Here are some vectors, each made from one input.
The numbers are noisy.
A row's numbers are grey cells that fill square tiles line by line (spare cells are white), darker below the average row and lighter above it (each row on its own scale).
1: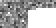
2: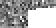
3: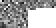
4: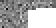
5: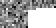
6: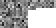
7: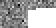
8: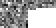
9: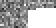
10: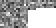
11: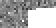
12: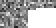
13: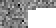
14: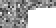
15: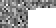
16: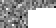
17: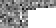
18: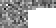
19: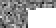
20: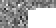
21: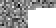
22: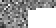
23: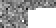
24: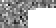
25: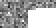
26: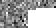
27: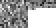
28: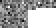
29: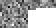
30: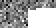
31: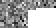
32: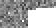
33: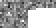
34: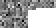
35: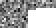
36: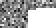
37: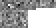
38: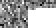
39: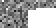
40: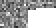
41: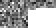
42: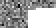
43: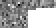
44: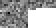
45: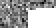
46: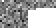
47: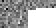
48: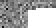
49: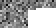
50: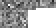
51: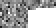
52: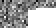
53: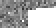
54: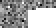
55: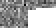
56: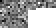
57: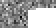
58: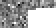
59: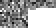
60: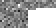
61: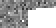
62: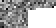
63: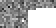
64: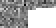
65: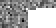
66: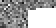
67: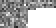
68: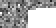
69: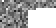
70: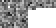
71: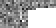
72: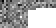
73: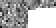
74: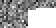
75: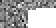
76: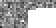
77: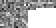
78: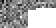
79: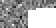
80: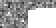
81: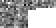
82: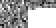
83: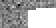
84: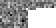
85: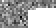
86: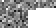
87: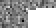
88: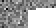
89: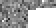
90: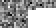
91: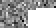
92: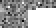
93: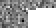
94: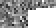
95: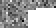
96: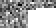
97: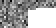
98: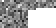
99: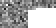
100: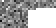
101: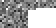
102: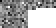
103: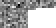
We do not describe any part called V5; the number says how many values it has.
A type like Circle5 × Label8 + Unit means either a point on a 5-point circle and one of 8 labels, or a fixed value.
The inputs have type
Bool × Label4 × (Line4 + V5).
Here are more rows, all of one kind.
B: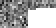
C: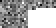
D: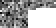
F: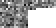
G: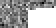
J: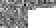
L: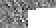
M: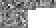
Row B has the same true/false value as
L and M.
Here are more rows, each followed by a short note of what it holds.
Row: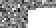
one of 4 labels, a point on a 4-point line and a true/false value
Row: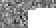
one of 4 labels, a point on a 4-point line and a true/false value
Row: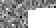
one of 4 labels, a point on a 4-point line and a true/false value
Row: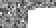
one of 4 labels, a point on a 4-point line and a true/false value
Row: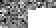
one of 4 labels, a true/false value and a value of V5
